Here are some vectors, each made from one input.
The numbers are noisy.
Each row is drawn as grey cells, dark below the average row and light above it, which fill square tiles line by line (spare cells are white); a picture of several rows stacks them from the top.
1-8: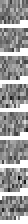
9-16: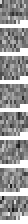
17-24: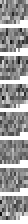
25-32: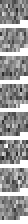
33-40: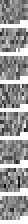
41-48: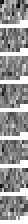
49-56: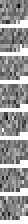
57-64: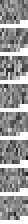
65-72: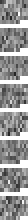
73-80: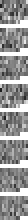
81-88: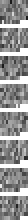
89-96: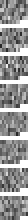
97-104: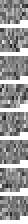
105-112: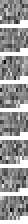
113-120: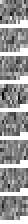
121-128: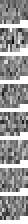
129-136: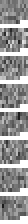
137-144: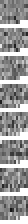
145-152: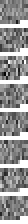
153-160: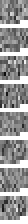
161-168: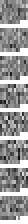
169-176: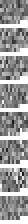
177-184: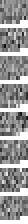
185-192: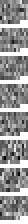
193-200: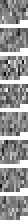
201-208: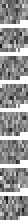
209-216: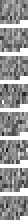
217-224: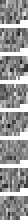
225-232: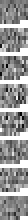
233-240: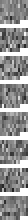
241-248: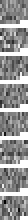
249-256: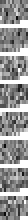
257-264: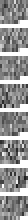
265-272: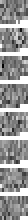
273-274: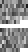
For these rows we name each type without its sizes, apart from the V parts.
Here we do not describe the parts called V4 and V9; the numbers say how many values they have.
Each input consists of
either a point on a circle and a label, or a fixed value, or a point on each of two lines, or a value of V4 and a value of V9.
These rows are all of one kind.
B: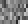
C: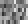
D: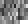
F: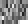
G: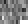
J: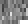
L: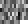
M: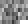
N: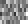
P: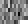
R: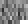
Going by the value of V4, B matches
F, G, J and P.
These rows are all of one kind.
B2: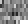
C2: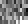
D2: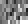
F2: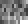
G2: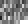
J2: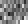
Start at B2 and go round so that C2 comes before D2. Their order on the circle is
B2, C2, F2, J2, G2, D2.
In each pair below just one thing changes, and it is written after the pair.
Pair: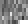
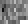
the value of V4
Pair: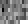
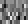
the value of V9
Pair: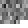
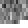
the value of V4
